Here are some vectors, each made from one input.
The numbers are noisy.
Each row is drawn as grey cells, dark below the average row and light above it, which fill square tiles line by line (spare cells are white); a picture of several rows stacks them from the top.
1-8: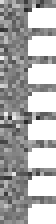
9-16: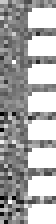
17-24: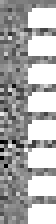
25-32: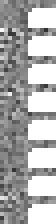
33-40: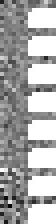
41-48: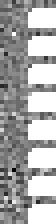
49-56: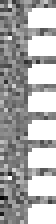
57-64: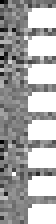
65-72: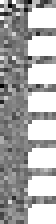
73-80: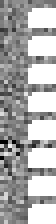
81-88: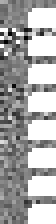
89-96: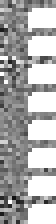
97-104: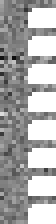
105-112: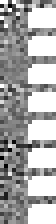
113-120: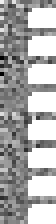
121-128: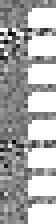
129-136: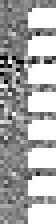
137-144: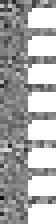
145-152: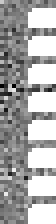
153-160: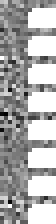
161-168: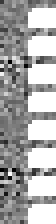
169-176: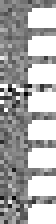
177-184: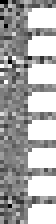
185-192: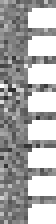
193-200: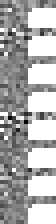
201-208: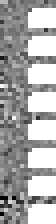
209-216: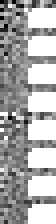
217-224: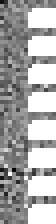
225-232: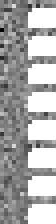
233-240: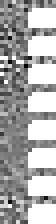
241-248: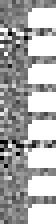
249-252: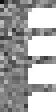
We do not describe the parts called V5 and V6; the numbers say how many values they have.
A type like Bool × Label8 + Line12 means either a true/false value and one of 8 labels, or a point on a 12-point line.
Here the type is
(Circle8 + Label10) × (Label7 × Label7 + V6) + V5.
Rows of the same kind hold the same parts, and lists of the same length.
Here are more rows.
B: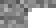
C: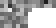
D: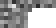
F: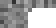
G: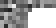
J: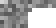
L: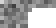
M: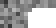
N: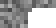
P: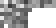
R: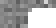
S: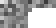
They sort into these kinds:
B, M
C
D, G
F, J, L, S
N, P, R

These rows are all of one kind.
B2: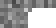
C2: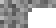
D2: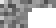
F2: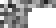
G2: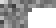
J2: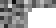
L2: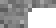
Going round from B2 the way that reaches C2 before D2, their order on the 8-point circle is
B2, C2, D2, J2, L2, G2, F2.
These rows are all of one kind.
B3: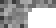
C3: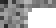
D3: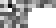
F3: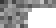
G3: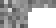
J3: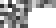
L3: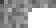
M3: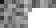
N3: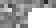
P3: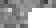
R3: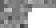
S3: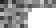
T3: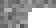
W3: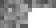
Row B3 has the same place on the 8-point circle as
G3, J3 and R3.
